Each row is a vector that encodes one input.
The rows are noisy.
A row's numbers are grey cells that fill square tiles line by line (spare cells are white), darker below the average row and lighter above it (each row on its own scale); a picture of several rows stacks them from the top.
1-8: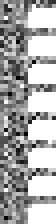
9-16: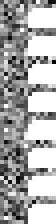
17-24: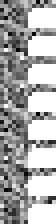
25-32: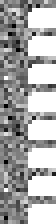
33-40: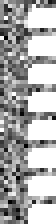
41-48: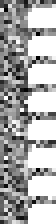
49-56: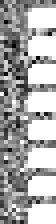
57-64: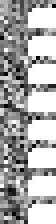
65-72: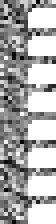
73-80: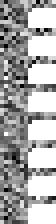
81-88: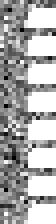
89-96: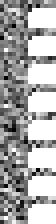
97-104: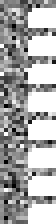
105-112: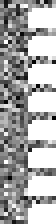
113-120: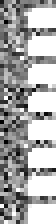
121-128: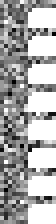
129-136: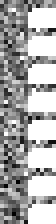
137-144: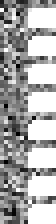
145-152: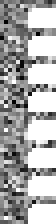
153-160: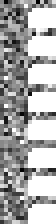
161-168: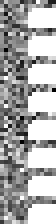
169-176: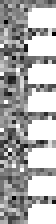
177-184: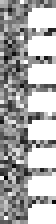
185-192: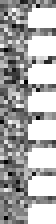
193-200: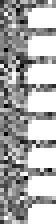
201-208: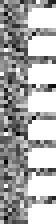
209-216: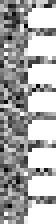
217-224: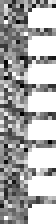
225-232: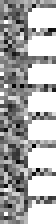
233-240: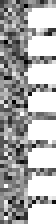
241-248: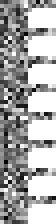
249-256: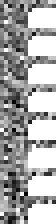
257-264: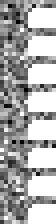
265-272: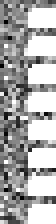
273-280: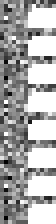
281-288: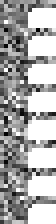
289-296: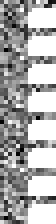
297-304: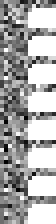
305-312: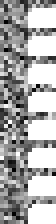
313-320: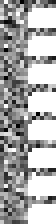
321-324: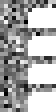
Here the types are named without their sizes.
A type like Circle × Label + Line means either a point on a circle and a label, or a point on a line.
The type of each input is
Label × Label.
